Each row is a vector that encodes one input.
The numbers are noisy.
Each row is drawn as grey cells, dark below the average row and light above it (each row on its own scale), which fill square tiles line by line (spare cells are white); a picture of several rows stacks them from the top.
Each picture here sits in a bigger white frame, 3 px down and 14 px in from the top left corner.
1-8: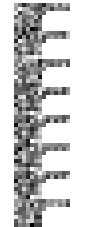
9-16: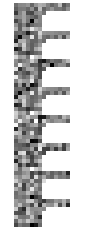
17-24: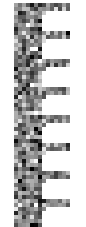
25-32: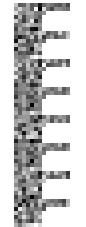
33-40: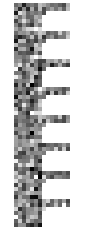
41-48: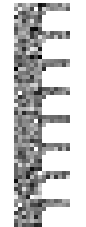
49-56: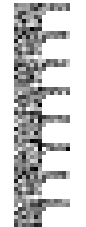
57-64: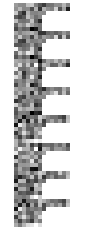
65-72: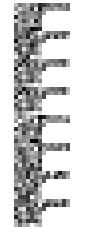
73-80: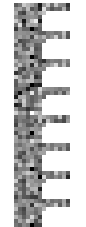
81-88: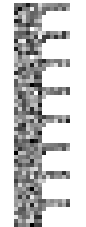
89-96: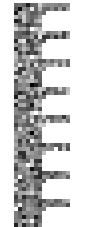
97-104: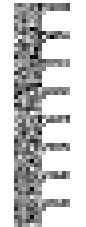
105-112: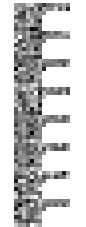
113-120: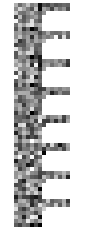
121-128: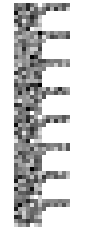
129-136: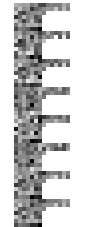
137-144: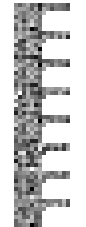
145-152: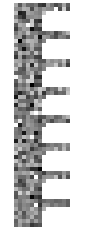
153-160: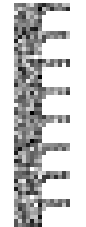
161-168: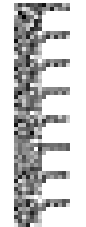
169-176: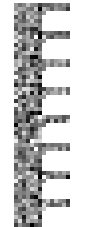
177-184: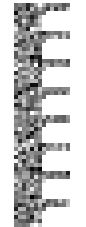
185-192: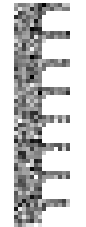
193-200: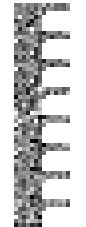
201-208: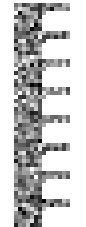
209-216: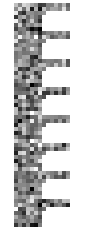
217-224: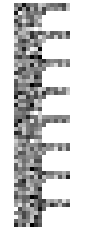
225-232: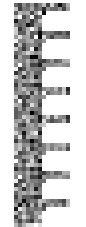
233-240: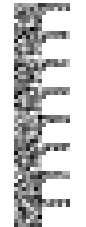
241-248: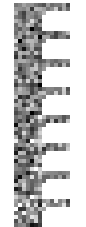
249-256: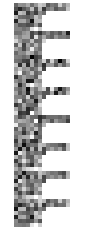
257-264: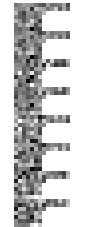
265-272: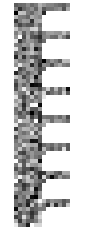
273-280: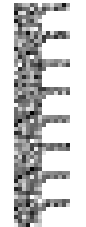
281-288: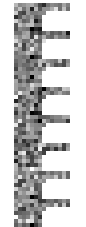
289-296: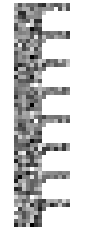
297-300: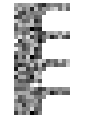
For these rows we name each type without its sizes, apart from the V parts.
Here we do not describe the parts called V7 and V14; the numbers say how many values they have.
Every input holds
either a fixed value, or a label and a true/false value, or a value of V7 and a value of V14.
